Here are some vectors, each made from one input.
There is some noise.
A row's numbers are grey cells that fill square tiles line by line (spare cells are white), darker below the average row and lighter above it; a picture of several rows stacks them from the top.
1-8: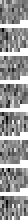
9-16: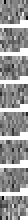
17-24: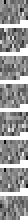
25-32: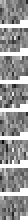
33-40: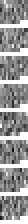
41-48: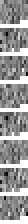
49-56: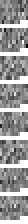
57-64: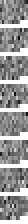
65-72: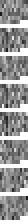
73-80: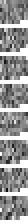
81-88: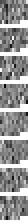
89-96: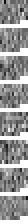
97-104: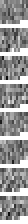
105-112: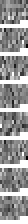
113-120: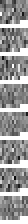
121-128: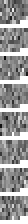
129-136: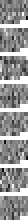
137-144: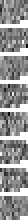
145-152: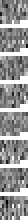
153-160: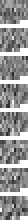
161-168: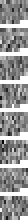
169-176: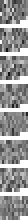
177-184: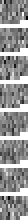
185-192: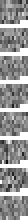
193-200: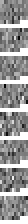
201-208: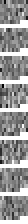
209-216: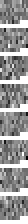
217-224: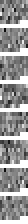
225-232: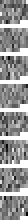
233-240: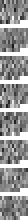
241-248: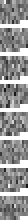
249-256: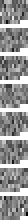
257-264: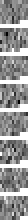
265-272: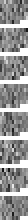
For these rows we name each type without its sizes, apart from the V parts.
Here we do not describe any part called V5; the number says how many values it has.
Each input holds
a point on a line and a true/false value, together with either a node of a tree, or a list of values of V5.
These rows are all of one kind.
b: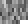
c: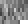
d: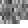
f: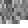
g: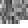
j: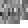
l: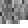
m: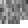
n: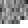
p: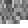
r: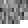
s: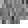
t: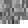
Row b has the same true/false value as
c, m, n and r.
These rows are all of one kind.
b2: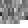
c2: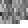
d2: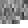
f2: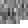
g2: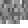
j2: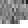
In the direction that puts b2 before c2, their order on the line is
d2, j2, f2, g2, b2, c2.
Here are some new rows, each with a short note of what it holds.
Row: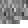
a point on a line and a true/false value, together with a list of two items
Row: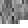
a point on a line and a true/false value, together with a list of two items
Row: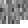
a point on a line and a true/false value, together with a list of two items
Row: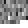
a point on a line and a true/false value, together with the empty list
